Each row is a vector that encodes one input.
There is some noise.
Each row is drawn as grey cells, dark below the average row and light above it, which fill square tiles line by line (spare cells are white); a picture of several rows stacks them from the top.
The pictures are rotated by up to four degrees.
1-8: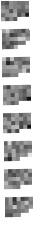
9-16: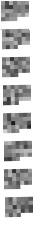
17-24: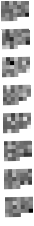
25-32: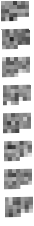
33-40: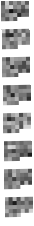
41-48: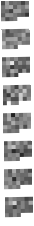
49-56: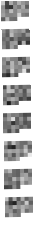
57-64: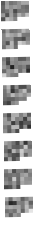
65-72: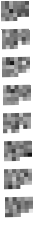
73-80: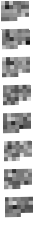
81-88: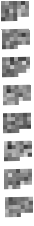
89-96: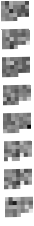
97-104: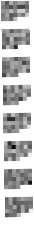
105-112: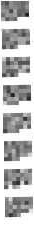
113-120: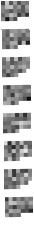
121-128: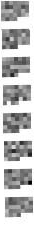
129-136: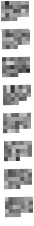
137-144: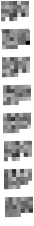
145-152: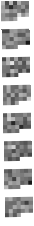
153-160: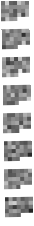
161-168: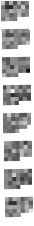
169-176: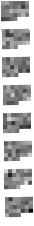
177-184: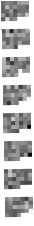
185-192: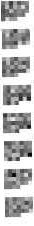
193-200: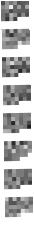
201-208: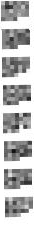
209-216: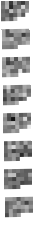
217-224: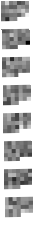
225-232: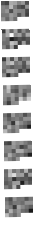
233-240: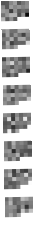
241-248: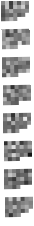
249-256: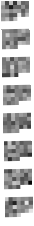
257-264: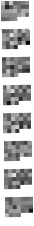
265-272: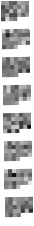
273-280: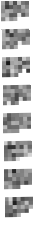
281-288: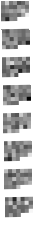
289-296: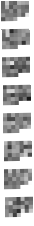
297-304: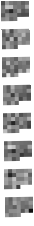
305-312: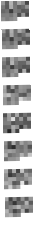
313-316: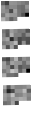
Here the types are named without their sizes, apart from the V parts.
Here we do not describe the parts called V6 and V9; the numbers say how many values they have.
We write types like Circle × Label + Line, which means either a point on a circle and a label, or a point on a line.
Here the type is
(Line × Line + V6) × (Line + V9).
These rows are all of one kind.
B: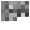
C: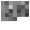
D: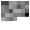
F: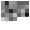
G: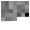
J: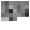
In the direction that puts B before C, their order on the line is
B, C, G, D, J, F.
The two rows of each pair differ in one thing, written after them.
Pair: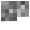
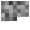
the value of V9
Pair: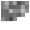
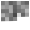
the value of V9
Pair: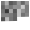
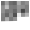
the value of V9
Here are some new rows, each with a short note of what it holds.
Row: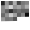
a point on each of three lines
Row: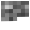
a point on each of three lines
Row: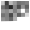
a value of V6 and a value of V9
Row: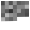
a point on each of three lines
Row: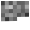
a point on each of three lines
